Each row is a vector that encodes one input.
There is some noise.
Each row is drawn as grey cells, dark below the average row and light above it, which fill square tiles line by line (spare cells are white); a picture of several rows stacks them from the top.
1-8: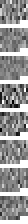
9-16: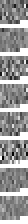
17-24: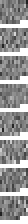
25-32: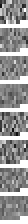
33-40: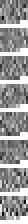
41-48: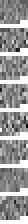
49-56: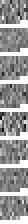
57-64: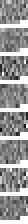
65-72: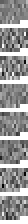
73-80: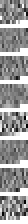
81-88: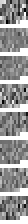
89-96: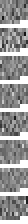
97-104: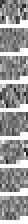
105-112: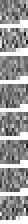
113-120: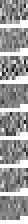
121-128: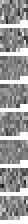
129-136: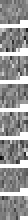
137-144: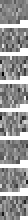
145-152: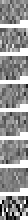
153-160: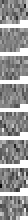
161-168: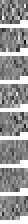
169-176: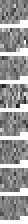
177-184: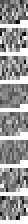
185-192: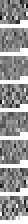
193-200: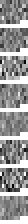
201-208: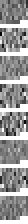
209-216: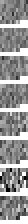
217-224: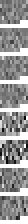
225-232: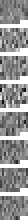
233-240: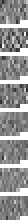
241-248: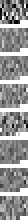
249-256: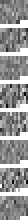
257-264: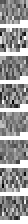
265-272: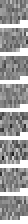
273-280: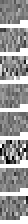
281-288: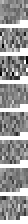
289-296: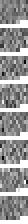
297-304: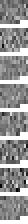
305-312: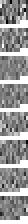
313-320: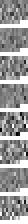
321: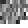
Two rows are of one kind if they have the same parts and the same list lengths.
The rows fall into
6 kinds.
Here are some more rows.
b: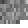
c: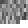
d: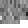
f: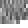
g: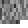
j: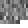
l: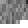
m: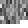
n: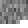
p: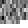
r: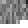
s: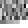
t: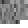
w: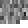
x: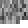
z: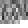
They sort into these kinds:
b, c, m
d, g, t
f, s
j, l, r, w
n, p, z
x

